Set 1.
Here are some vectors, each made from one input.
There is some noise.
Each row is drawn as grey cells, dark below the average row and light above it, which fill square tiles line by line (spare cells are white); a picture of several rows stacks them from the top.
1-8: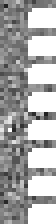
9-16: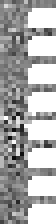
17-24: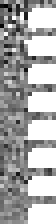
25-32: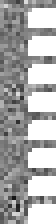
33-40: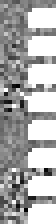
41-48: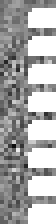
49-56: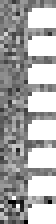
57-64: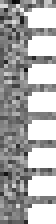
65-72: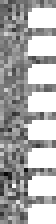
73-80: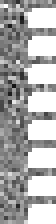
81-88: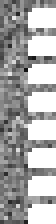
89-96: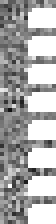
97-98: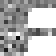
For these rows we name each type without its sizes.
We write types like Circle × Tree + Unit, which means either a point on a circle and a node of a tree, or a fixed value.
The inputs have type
Bool × Bool × Bool × Bool.
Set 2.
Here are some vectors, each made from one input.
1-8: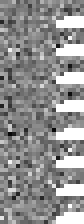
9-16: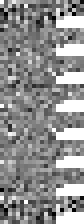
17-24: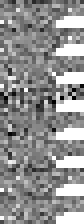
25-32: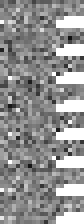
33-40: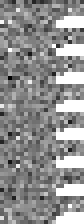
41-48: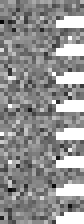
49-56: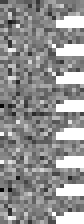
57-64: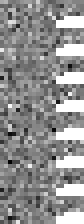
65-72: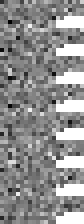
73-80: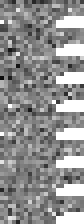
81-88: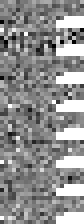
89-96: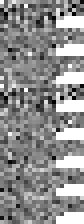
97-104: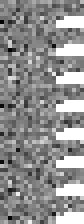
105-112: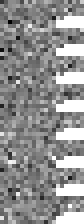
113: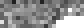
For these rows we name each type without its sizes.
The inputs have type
Bool × Bool × Bool × Bool + Unit.
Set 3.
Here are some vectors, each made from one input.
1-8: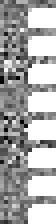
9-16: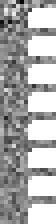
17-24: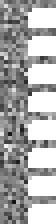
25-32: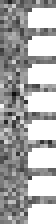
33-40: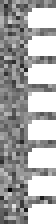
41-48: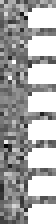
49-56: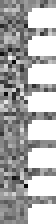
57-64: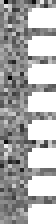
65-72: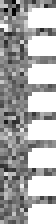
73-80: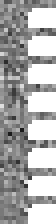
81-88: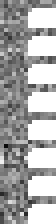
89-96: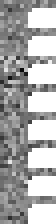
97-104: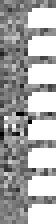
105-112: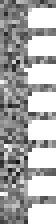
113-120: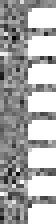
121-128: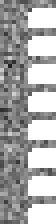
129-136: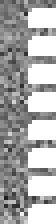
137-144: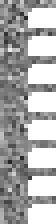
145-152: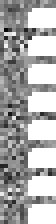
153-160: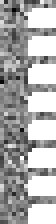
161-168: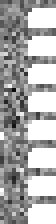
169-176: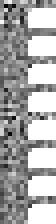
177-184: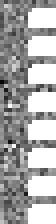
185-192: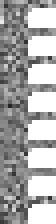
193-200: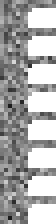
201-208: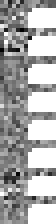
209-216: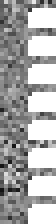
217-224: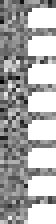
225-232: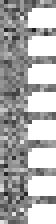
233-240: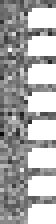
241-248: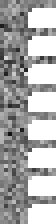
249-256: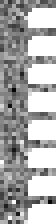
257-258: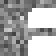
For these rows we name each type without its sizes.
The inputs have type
Bool × Bool × Bool × Bool.
